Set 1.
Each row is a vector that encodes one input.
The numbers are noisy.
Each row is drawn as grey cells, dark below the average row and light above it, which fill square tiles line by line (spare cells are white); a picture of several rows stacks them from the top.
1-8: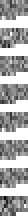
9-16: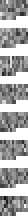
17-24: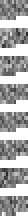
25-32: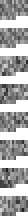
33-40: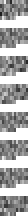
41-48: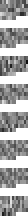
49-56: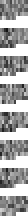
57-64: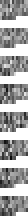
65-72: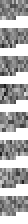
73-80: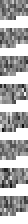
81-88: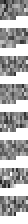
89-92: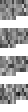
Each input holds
either a point on a 6-point circle, or three true/false values.
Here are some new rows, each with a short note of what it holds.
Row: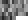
three true/false values
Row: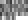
a point on a 6-point circle
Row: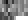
three true/false values
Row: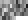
three true/false values
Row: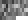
three true/false values
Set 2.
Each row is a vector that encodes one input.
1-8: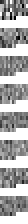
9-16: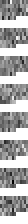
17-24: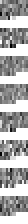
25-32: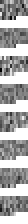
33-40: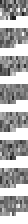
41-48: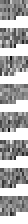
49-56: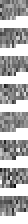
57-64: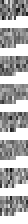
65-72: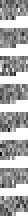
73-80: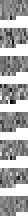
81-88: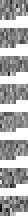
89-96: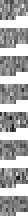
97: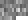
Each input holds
a point on an 8-point line and four true/false values.
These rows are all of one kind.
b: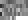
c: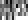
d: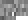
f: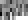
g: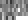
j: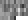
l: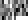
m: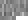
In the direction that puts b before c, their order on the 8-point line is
m, f, j, d, g, l, b, c.
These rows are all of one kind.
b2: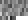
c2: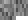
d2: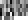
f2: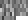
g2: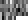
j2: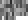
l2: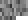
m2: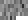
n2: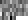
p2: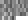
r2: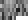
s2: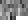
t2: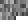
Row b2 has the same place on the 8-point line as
j2 and t2.
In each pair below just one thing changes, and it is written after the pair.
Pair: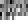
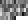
one of the four true/false values
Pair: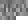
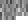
one of the four true/false values
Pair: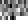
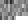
one of the four true/false values
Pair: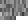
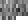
the place on the 8-point line
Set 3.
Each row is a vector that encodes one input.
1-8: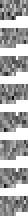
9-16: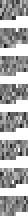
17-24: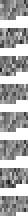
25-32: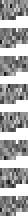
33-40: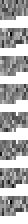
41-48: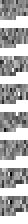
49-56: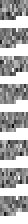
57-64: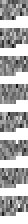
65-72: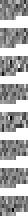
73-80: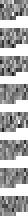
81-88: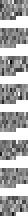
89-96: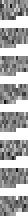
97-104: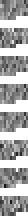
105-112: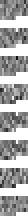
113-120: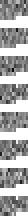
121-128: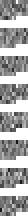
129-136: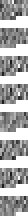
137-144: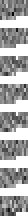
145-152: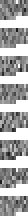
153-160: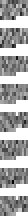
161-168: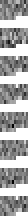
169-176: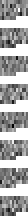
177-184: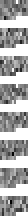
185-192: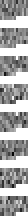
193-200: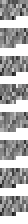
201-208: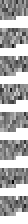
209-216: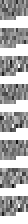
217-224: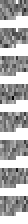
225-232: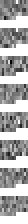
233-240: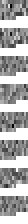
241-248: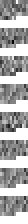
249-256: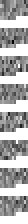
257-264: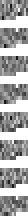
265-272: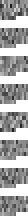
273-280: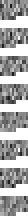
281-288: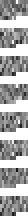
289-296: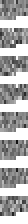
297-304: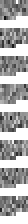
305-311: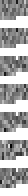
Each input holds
either a point on an 11-point circle, or a point on a 12-point line.
